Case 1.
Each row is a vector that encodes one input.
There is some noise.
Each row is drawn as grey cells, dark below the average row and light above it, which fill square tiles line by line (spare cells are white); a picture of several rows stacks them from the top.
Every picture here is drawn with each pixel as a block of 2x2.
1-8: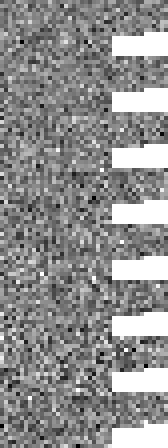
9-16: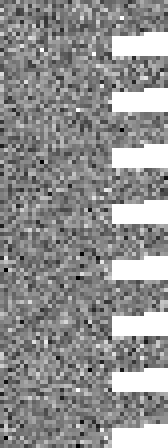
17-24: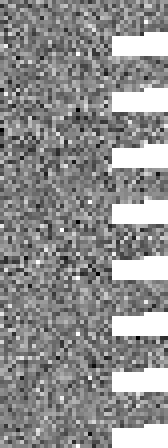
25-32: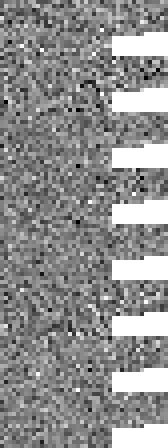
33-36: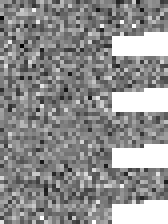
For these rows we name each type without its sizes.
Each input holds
a point on a line and three true/false values.
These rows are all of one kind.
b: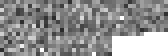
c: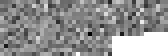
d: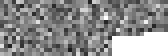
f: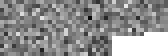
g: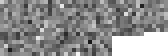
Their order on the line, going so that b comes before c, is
d, b, f, c, g.
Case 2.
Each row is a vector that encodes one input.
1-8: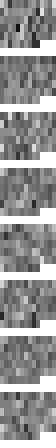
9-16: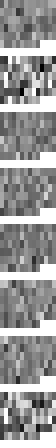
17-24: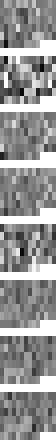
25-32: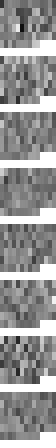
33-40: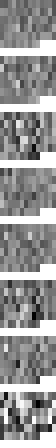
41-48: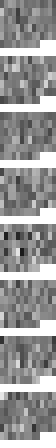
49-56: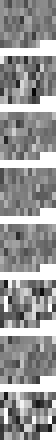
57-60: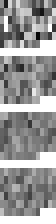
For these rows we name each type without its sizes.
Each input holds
either a fixed value, or two labels.
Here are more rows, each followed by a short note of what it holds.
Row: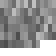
two labels
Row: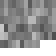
two labels
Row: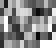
a fixed value
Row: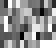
a fixed value
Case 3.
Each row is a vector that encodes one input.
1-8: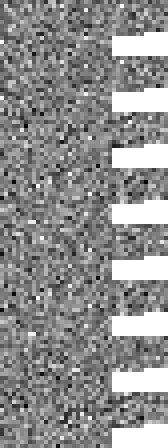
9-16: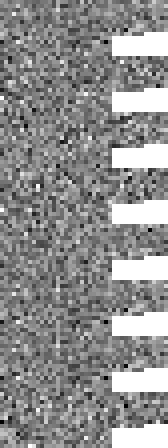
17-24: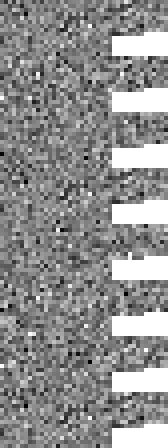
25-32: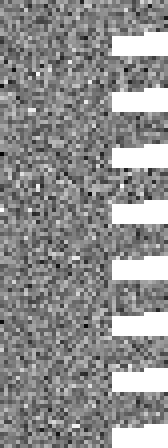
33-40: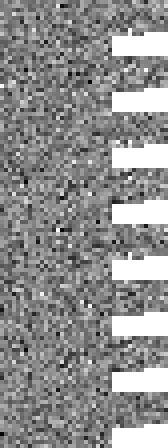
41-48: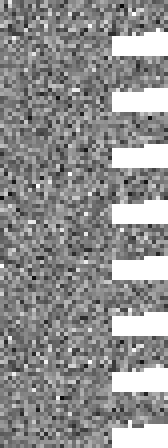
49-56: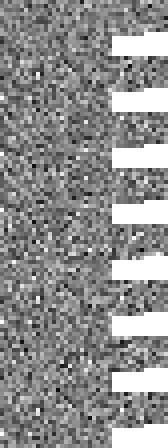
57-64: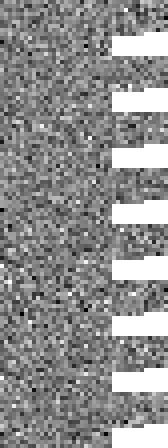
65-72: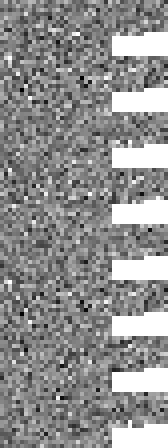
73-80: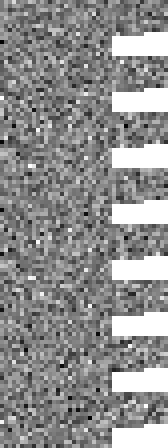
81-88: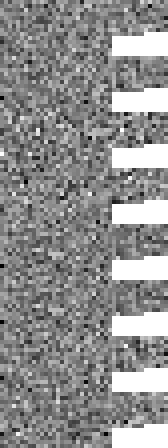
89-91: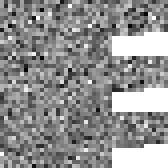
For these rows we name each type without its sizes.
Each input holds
either a point on a line, or three true/false values.
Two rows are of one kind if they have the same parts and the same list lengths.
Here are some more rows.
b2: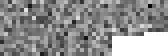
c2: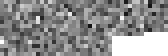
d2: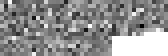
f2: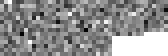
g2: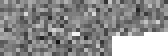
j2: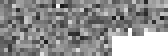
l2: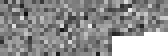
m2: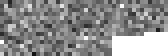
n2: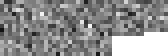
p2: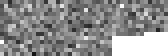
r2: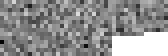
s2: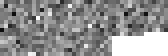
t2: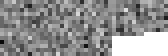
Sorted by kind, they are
b2, g2, j2, r2, t2
c2, d2, f2, l2, m2, n2, p2, s2

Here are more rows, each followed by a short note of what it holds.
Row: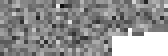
a point on a line
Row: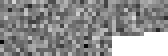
a point on a line
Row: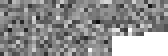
a point on a line
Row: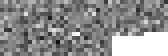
a point on a line
